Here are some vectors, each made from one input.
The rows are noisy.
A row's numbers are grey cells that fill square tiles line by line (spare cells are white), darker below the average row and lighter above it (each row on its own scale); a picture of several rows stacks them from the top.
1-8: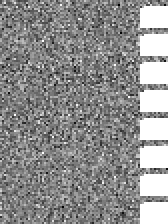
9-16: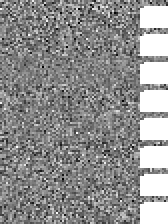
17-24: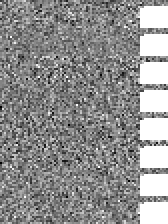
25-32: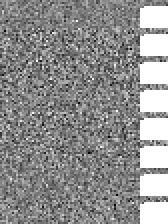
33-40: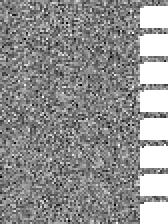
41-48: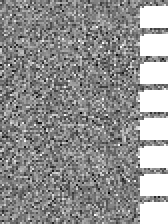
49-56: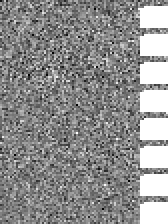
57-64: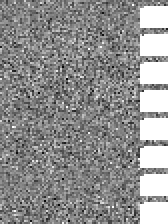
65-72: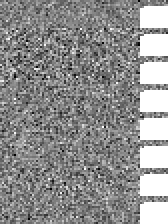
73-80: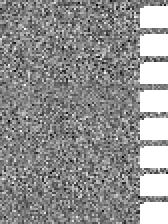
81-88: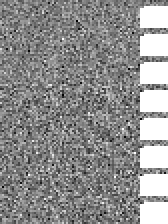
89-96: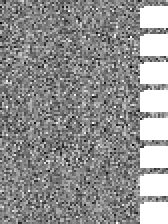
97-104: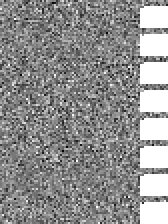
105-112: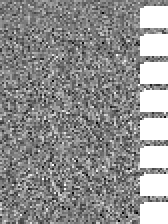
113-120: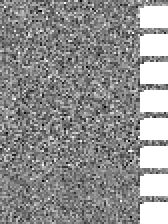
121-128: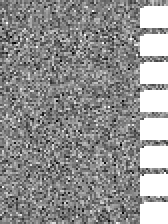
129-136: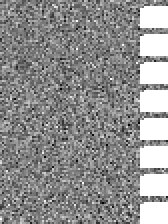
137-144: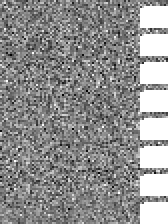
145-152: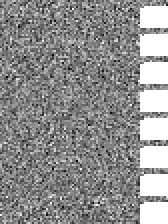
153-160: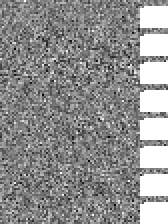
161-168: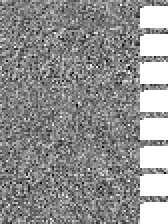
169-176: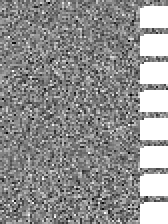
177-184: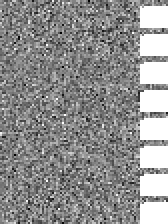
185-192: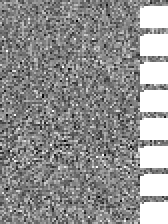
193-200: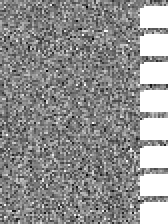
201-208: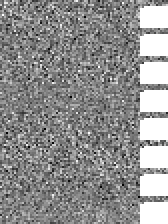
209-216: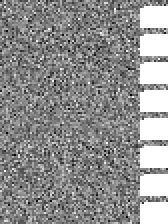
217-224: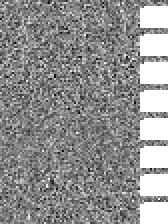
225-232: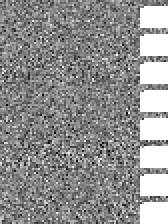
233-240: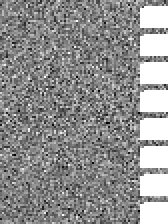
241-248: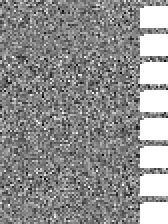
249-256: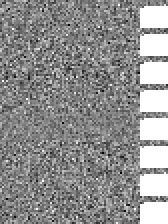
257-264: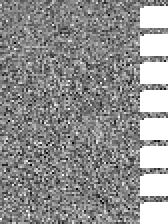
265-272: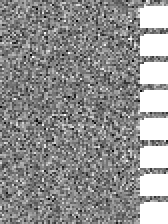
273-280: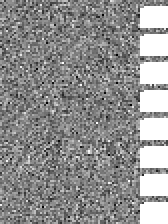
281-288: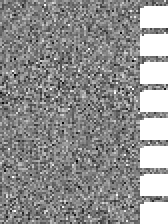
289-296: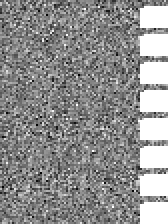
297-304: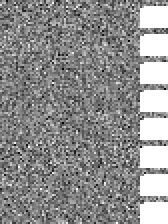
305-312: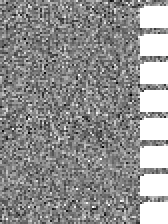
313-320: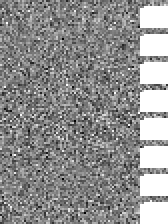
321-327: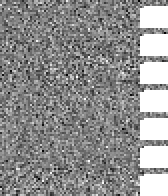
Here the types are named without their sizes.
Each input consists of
a list of points on a line.
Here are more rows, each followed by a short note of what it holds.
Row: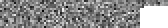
a list of two items
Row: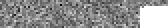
a list of one item
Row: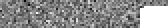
a list of two items
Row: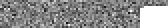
a list of one item
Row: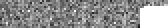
the empty list
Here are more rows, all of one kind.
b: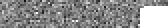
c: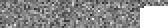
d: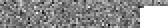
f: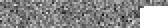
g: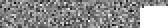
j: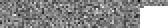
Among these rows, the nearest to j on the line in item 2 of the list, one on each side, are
c and f.
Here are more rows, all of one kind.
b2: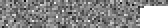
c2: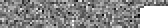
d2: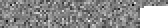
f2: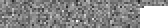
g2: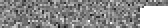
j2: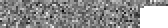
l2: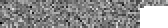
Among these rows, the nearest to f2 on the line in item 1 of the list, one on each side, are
c2 and l2.
